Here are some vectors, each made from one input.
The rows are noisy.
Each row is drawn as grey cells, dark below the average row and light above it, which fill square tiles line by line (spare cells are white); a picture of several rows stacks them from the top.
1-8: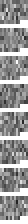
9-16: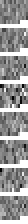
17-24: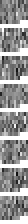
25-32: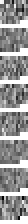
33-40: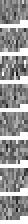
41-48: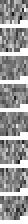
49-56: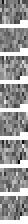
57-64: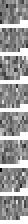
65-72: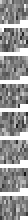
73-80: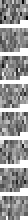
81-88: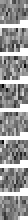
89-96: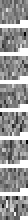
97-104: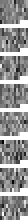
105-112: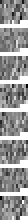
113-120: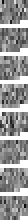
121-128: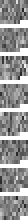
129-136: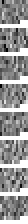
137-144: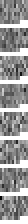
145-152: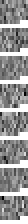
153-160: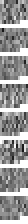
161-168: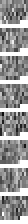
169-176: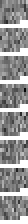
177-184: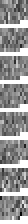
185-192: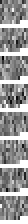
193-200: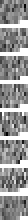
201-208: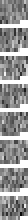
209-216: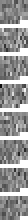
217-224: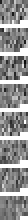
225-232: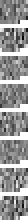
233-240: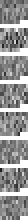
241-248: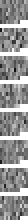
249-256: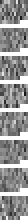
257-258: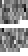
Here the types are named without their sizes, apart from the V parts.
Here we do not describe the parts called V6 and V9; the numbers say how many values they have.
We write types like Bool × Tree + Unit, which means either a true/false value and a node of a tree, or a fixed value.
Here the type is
(Bool × Line + V6) × (Tree + V9).
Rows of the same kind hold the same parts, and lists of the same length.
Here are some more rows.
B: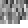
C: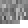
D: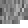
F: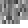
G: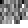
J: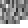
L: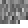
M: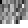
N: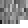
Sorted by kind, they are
B, G, M
C, L
D, F, N
J

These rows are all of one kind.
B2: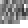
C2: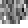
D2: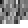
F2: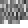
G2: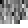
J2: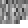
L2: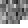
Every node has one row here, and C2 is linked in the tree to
D2, J2 and L2.
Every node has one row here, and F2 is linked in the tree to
D2.
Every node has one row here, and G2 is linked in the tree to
J2.
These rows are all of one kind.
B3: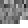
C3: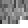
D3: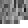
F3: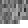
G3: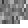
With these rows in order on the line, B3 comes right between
C3 and F3.
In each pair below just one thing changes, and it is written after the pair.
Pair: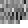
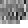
the place on the line
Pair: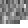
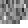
the true/false value
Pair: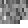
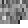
the place on the line
